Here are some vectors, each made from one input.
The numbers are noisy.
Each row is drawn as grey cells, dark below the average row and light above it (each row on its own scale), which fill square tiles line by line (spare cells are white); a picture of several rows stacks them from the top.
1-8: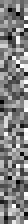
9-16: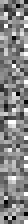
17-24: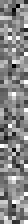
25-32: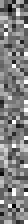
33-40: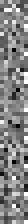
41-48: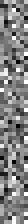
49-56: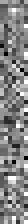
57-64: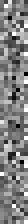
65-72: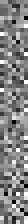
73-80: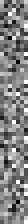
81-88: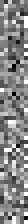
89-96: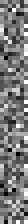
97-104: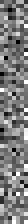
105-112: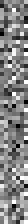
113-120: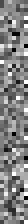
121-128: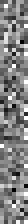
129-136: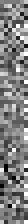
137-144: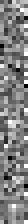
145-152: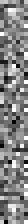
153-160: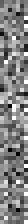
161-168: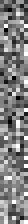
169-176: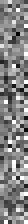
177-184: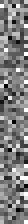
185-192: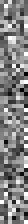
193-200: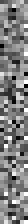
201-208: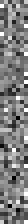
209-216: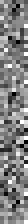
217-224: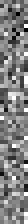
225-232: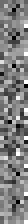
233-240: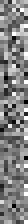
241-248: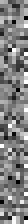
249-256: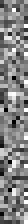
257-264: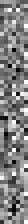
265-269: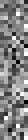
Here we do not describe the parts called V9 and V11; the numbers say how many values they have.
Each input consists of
a value of V9, together with either a point on a 13-point circle and a value of V11, or three true/false values.
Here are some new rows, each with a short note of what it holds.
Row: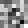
a point on a 13-point circle, a value of V9 and a value of V11
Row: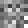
a point on a 13-point circle, a value of V9 and a value of V11
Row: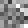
three true/false values and a value of V9
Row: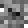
a point on a 13-point circle, a value of V9 and a value of V11
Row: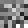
three true/false values and a value of V9
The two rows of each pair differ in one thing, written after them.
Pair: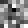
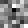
the value of V11
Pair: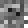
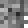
the value of V11
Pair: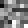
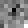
the value of V9
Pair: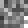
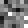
the place on the 13-point circle
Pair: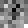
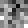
the place on the 13-point circle
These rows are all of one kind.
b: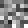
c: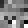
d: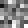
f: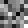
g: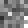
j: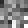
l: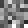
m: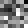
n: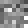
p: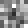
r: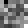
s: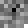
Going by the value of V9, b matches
c, d, j and l.
